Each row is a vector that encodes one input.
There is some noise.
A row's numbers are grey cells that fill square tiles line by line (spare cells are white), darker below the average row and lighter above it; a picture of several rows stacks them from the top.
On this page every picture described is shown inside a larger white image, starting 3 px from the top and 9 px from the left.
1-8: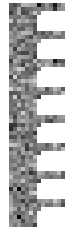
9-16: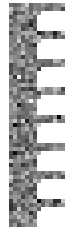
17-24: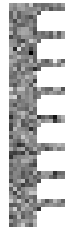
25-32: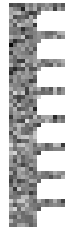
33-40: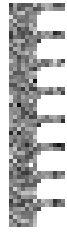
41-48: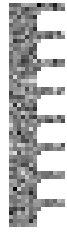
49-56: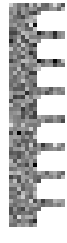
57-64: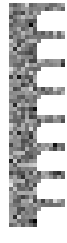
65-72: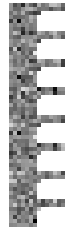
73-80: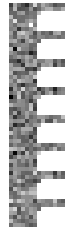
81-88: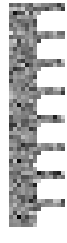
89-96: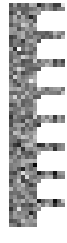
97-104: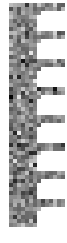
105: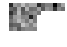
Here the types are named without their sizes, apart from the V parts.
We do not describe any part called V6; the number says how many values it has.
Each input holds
a point on a line and a value of V6, together with either a fixed value, or four true/false values.
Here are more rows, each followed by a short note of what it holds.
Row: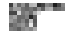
a point on a line, four true/false values and a value of V6
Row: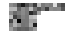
a point on a line and a value of V6
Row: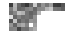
a point on a line, four true/false values and a value of V6
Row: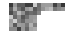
a point on a line, four true/false values and a value of V6
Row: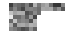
a point on a line, four true/false values and a value of V6
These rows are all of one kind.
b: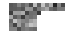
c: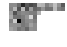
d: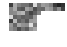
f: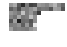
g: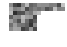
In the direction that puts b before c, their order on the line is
g, b, f, c, d.
